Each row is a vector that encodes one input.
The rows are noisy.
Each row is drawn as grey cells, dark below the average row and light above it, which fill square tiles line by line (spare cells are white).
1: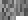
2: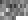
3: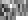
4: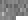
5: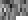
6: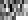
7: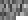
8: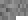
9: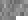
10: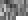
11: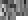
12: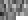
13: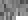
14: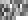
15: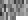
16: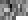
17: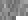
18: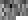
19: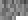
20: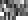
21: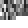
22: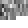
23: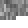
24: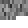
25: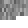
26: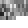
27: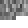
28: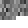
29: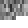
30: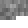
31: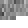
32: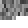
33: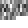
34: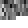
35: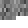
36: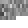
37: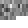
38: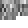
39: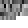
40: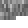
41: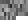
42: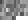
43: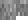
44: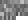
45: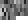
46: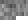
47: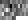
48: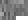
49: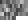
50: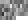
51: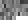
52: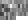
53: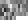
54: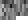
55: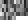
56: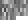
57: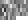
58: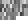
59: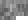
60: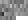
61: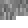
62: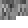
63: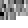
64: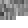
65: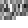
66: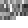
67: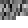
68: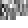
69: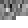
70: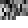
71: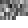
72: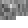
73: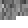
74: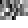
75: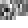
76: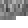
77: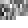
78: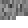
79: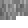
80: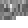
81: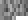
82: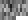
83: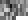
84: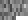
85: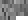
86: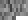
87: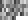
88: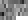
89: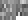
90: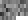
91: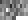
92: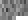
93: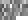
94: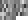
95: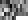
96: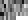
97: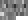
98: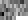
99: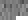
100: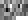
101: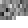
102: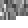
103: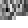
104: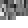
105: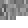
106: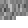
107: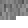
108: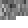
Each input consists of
a point on a 15-point line.
